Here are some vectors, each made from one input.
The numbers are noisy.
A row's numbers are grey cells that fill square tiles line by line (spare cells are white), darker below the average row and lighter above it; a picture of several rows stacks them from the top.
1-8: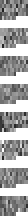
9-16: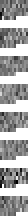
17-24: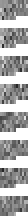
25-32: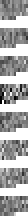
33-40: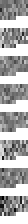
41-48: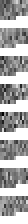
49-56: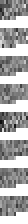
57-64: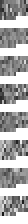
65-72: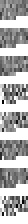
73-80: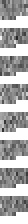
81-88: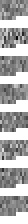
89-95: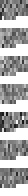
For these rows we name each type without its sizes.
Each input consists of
either four true/false values, or a list of points on a line.
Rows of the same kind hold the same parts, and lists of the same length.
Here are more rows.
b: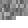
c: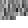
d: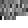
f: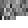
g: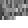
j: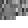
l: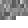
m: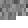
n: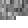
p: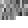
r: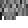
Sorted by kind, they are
b, g, j, l, m, p
c
d, f, r
n

